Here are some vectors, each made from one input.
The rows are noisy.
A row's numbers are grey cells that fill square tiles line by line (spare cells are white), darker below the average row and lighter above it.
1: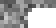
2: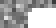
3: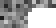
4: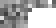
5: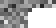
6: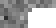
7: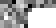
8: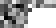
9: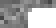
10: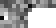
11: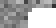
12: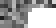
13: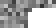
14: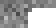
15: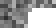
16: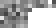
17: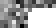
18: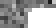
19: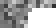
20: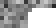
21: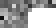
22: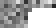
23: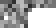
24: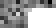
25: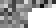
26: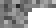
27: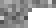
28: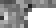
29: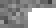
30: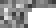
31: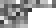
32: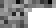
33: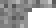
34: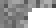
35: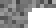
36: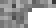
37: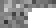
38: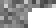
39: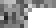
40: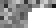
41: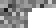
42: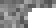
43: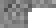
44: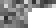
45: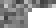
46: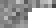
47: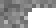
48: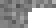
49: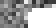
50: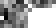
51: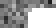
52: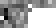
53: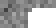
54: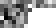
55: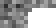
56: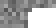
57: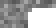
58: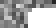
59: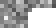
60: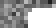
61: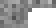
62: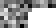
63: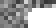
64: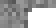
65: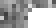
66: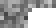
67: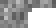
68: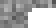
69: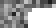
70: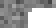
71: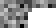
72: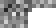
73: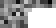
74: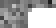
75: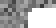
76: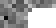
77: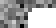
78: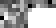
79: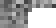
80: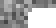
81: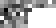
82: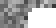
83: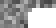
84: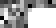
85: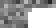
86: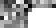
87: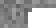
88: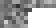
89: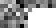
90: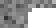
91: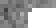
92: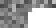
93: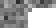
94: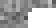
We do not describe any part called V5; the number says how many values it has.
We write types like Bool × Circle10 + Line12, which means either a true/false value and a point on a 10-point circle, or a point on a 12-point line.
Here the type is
List2(Bool × V5).
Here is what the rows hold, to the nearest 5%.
All of them are lists of up to two items, each a true/false value and a value of V5: about 5% are empty, 30% hold one and 65% two.
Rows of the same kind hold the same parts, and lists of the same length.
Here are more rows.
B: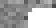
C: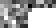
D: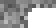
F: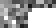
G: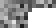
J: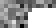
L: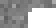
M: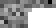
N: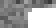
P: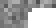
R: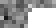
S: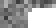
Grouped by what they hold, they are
B, P
C, F, G, J
D, L, M, N, R, S

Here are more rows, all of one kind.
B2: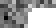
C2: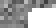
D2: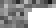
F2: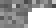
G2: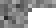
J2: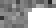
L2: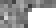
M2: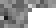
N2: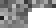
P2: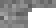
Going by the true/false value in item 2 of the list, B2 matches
C2, G2, L2 and M2.
